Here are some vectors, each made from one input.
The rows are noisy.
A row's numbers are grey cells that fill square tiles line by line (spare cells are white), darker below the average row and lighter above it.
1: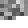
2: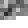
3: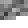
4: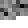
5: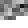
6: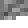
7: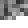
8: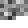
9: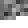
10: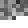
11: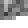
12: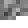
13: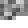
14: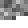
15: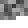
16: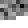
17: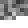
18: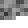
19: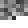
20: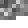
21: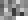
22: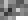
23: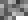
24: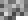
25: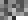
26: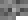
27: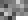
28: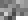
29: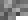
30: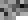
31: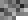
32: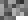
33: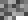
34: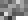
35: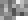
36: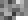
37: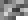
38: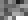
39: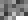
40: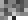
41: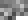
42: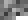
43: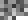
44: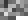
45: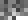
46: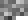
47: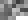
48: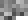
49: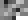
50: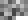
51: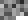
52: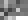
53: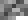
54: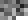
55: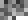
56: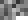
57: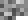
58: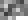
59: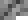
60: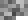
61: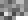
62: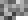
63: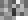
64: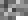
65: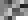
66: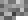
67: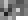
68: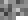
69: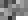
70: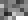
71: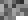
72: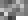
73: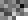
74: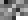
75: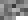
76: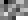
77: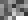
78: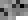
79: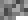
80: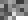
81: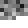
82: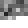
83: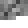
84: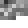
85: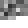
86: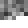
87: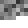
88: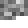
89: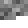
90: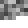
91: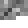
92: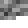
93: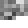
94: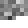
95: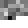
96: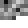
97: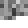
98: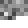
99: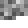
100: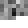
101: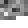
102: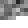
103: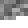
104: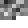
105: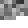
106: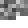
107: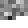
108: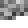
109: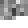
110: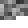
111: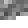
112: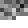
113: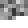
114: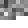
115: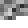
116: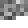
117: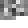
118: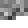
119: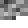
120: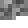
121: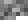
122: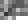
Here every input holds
a point on an 8-point line and a true/false value.
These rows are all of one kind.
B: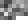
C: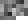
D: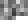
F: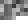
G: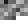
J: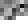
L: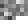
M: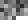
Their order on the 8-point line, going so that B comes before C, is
J, M, G, B, C, F, L, D.
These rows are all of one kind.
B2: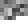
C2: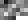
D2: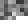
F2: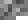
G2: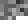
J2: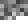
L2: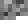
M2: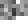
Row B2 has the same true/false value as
C2 and M2.
